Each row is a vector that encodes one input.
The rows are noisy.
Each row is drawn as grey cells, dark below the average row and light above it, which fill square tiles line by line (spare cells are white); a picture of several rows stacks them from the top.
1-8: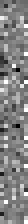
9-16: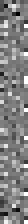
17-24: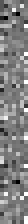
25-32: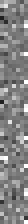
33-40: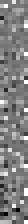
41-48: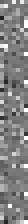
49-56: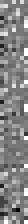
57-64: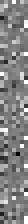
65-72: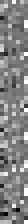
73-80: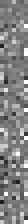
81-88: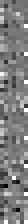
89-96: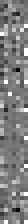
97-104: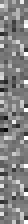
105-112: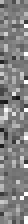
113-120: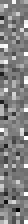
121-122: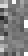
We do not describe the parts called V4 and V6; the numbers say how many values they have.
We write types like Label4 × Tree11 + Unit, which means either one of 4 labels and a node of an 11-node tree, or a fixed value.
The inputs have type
Bool × (Line5 + V4) × V6.
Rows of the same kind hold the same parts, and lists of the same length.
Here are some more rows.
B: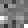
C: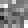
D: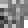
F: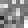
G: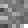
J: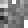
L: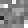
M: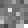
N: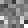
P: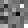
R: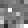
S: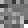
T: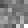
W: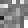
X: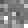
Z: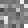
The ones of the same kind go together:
B, G, M, N, R, S, T, X, Z
C, D, F, J, L, P, W

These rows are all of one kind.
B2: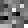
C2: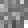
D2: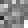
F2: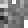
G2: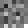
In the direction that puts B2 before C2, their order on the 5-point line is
B2, G2, F2, D2, C2.
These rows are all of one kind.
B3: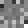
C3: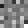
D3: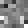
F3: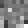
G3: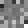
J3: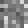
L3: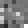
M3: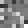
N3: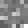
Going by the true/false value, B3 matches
G3 and J3.
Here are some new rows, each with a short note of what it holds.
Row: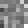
a true/false value, a value of V4 and a value of V6
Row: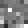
a true/false value, a value of V4 and a value of V6
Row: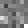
a true/false value, a value of V4 and a value of V6
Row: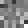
a true/false value, a value of V4 and a value of V6
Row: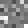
a true/false value, a value of V4 and a value of V6
